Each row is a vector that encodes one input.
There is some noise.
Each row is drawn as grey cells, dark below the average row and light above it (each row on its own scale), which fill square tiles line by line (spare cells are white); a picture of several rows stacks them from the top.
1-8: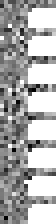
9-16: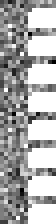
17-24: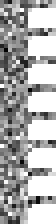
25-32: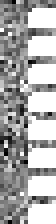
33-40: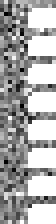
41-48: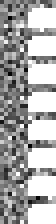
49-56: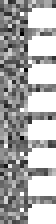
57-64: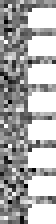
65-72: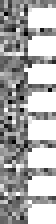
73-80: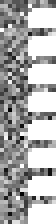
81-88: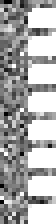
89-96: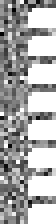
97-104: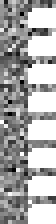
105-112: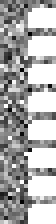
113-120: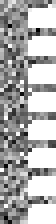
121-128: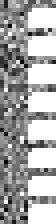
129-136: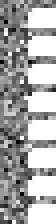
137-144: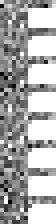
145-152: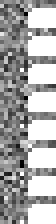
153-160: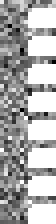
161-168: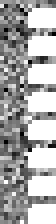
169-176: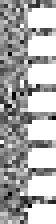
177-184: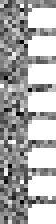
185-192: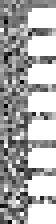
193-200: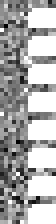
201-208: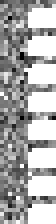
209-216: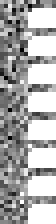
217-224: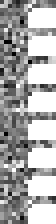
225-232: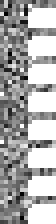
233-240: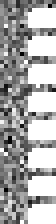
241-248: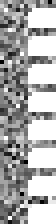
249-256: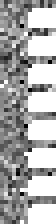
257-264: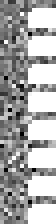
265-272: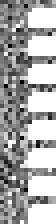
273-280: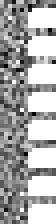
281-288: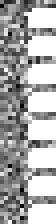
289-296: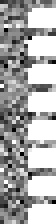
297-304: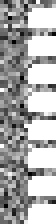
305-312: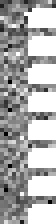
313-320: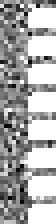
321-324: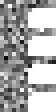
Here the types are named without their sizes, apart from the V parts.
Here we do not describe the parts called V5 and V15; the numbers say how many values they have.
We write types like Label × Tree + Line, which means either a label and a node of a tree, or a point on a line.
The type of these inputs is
Circle + (Line + V5) × V15.
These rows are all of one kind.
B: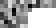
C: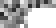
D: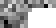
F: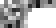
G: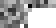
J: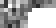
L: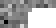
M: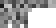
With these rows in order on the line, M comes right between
F and G.
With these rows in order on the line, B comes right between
D and J.
